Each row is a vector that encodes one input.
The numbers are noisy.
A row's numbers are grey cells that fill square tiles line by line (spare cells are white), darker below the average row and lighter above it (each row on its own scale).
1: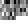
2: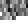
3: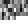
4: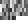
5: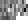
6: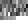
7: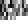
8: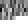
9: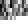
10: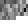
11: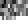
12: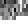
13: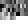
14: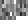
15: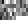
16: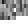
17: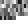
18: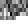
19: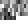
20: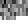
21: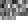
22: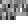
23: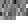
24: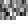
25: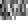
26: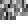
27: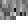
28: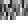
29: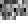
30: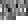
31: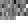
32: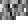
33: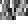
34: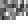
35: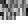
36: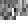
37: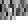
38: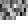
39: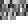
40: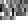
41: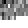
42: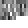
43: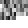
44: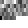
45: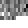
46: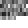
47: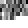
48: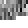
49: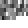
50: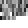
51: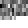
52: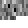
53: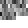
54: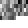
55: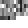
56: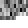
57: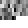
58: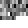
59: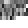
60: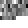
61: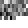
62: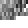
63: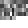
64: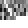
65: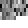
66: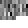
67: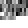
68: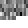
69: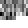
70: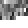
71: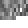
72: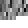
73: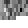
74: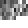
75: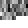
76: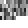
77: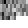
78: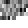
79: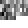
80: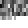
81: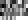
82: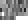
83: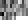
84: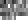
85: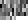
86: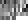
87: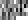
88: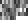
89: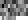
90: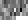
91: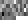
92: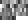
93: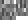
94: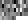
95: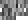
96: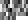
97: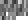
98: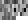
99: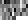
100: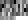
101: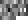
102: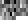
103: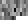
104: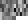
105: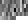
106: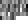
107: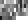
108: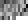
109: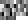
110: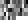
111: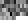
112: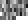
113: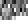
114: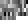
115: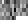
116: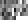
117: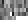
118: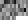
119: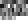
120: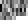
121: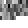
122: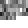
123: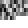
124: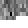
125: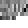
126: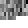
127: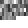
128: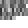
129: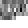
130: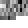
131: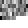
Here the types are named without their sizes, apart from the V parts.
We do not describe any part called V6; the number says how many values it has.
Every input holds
a list of items, each a true/false value and a value of V6.
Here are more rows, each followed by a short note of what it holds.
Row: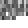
the empty list
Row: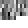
a list of two items
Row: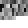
a list of one item
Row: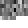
a list of one item
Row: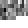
the empty list
